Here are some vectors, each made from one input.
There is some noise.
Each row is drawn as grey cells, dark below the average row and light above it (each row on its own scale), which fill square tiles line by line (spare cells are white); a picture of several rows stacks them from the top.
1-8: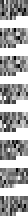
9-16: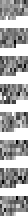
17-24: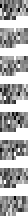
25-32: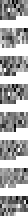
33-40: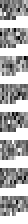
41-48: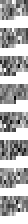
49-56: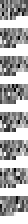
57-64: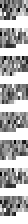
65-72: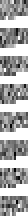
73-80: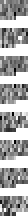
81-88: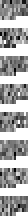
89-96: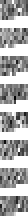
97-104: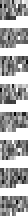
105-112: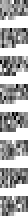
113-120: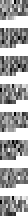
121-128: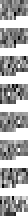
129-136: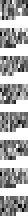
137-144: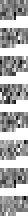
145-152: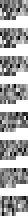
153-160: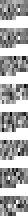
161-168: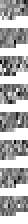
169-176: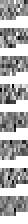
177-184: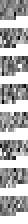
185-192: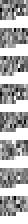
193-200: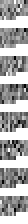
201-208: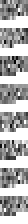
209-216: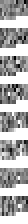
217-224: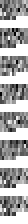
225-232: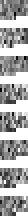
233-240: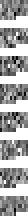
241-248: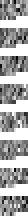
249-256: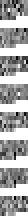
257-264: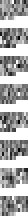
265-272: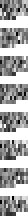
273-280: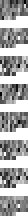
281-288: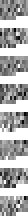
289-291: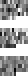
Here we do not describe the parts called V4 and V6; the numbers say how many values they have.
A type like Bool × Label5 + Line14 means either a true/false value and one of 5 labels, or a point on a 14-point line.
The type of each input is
Bool × V4 + (Tree7 + Unit) × V6.
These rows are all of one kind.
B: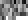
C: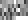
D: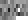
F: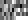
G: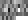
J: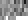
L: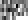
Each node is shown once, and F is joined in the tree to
C, D and G.
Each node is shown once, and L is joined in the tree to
D.
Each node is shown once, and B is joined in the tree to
G.
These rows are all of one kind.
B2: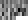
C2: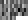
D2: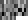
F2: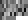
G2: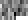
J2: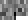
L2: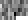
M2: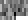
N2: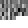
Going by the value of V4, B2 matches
G2, L2 and N2.
